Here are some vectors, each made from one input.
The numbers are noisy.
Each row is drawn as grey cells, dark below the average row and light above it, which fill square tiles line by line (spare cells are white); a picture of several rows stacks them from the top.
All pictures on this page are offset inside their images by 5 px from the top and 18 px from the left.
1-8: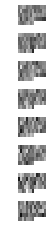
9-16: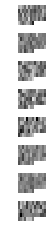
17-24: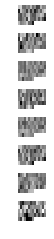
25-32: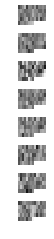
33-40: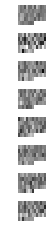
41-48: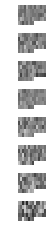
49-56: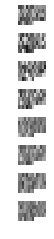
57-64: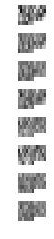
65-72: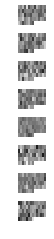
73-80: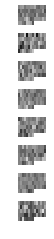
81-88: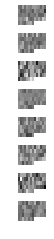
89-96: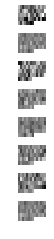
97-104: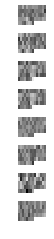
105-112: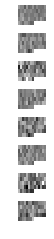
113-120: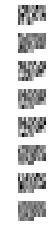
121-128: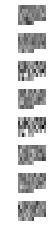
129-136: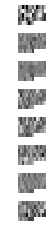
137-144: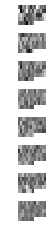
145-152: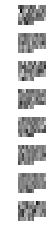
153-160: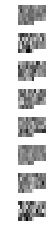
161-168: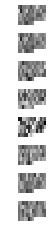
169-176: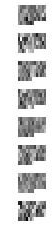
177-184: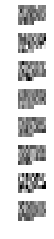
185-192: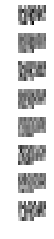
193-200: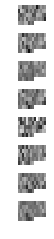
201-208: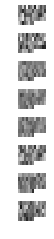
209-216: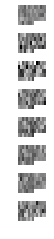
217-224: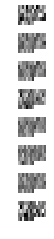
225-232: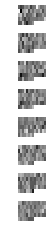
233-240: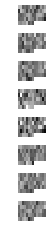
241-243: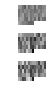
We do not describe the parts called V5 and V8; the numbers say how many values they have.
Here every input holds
a true/false value, together with either a point on a 6-point line, a value of V5 and a value of V8, or a point on a 7-point line.
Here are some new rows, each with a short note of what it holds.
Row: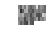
a point on a 7-point line and a true/false value
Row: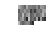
a point on a 6-point line, a true/false value, a value of V5 and a value of V8
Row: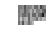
a point on a 6-point line, a true/false value, a value of V5 and a value of V8
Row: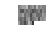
a point on a 7-point line and a true/false value
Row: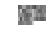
a point on a 6-point line, a true/false value, a value of V5 and a value of V8
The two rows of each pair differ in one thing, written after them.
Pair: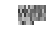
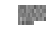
the place on the 6-point line
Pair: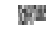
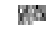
the place on the 6-point line
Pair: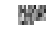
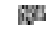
the value of V8
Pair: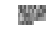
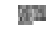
the true/false value
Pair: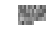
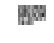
the place on the 6-point line
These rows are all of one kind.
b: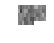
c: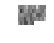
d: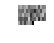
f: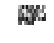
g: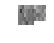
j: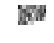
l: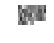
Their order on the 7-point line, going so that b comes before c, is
f, l, b, j, d, c, g.
